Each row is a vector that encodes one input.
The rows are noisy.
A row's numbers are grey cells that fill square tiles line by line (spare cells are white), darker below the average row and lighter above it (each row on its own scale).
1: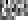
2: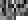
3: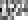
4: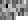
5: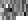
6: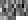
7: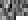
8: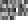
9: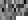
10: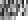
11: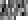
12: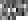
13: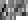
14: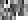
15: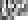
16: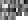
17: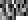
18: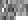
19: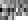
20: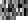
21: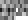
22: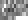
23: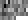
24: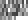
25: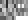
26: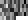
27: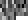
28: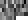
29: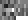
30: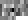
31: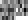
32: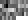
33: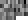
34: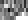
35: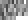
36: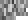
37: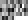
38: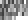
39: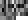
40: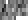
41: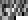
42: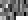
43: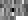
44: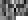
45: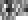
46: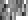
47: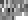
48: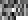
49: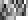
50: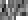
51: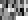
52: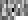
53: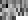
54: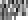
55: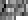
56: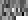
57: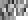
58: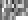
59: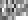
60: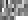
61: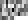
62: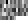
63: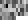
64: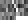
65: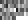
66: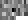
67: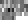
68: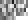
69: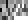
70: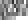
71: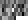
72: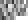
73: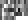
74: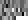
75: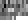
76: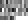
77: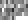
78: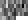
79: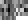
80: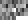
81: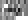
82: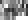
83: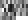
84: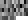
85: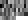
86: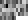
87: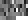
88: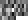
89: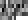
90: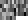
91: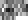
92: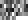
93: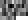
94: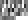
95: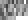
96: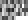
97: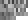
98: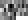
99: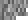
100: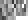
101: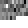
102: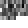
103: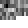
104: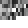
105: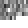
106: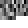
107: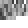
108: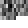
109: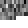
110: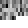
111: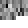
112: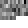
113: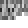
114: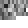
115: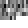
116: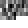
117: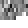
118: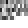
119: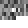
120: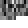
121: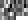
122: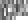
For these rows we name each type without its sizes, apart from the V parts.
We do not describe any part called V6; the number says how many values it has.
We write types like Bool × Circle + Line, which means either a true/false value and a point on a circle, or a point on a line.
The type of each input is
Label × (Tree + V6).
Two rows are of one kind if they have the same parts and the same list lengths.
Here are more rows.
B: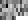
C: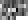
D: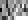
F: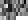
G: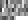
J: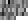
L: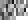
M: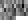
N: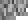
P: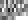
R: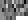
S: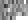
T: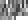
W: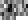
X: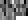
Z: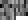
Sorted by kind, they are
B, C, J, L, N, S, T
D, F, G, M, P, R, W, X, Z

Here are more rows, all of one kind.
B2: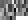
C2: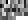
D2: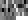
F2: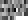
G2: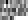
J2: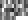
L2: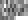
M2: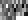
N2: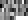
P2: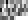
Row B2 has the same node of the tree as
G2 and P2.
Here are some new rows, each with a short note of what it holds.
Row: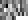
a label and a value of V6
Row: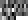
a label and a value of V6
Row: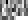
a label and a node of a tree
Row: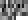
a label and a value of V6
